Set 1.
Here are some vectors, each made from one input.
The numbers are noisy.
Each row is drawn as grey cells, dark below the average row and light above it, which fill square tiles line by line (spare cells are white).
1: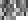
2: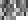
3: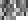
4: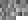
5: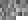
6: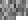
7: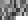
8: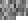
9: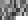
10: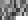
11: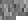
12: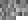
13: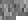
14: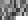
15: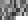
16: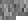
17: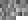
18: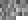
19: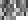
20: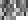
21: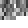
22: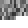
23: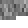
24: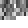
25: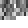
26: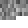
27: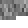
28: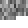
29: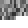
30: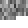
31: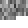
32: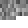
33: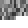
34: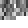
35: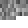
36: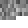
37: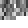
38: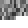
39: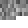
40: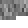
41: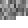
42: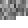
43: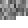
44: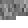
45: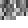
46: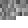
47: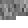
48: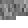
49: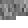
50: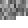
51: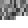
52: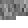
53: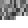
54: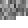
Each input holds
a point on a 5-point line.
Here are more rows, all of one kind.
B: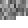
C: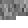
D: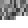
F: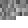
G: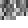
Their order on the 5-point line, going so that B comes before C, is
D, B, C, F, G.
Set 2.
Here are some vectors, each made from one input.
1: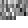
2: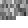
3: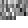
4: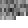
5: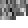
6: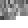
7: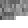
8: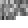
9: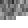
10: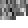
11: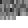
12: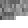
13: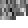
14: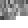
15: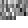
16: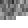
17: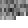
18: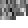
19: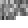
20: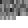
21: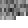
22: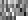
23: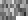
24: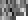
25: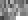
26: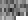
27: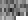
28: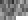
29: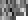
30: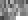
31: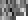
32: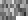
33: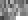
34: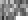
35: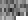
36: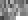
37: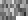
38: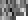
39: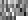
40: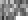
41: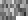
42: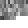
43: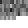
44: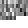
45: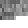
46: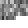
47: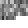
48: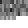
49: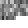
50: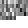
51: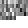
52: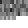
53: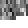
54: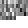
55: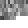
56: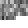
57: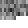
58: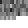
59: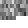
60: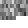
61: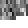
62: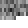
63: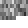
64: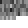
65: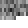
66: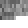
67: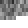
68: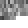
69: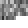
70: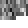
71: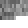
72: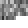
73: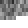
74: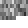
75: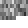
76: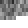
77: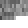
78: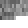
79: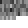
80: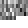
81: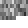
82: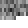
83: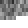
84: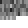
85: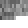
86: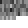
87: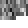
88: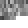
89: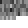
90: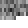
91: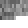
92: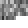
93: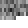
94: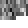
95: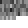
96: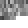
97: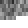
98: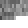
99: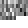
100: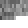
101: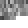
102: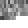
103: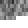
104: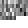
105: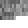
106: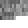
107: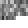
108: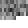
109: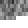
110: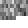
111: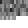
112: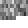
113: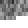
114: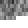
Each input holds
a point on a 9-point line.
